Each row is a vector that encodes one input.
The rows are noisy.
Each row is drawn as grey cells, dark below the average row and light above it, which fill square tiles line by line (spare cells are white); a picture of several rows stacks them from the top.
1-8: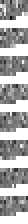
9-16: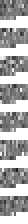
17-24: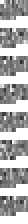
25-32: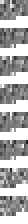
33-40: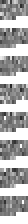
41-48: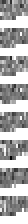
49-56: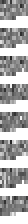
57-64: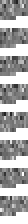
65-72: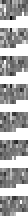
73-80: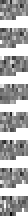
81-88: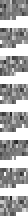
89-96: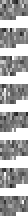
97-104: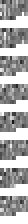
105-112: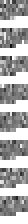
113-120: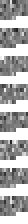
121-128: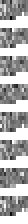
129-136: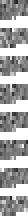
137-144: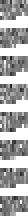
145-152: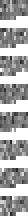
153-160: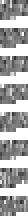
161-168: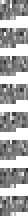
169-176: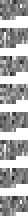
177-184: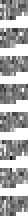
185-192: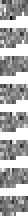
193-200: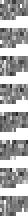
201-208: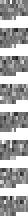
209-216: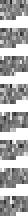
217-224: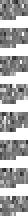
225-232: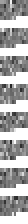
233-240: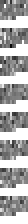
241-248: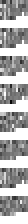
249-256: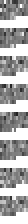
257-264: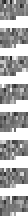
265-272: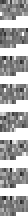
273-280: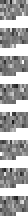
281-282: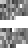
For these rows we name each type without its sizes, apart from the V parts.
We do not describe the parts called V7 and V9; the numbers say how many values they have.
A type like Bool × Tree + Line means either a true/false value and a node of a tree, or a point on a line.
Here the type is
Bool × (Line + V7) + Tree × V9.
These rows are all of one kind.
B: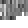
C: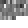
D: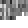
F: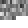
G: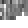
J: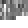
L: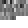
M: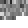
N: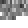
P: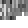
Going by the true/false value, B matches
D, G, J and P.
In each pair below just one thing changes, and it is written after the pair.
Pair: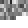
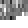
the true/false value
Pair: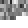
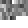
the place on the line
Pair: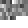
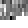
the true/false value
